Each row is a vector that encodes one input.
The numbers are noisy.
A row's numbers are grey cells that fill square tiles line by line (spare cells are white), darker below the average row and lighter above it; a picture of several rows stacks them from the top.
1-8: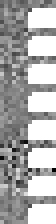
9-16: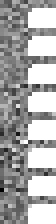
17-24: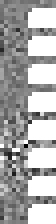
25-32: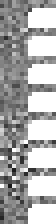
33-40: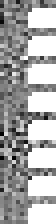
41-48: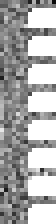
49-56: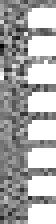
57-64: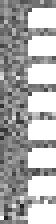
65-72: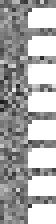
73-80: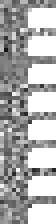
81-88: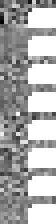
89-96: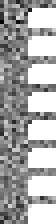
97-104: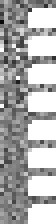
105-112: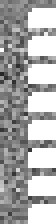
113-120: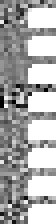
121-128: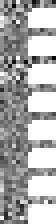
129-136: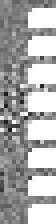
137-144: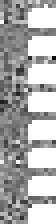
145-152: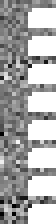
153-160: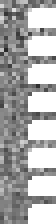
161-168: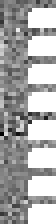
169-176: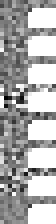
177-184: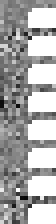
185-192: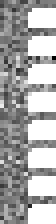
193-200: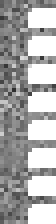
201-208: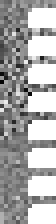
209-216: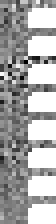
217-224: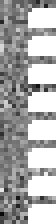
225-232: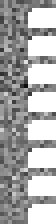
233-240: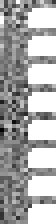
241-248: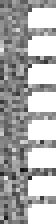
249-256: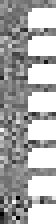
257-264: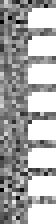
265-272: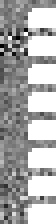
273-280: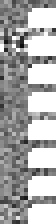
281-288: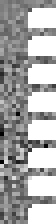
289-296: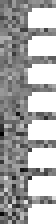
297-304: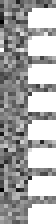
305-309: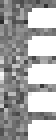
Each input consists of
a list of up to two points on a 6-point line.
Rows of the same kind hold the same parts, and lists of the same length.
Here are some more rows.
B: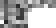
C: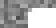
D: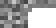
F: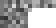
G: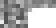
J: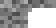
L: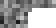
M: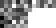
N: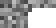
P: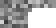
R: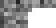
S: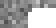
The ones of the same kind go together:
B, C, D, G, J, R
F, L, N, P, S
M

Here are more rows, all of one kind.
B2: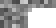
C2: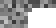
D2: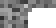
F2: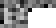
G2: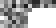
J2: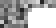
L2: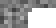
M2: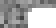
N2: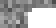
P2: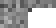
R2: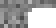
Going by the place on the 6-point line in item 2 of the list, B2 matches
D2, G2, M2 and R2.
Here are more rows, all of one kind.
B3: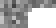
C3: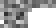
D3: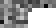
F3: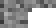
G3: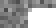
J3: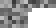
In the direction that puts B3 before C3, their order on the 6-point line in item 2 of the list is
D3, F3, G3, B3, J3, C3.
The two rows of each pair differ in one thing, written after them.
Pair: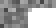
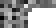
the place on the 6-point line in item 1 of the list
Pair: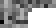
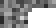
the place on the 6-point line in item 2 of the list
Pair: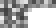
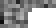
the place on the 6-point line in item 2 of the list
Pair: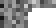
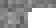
the place on the 6-point line in item 1 of the list
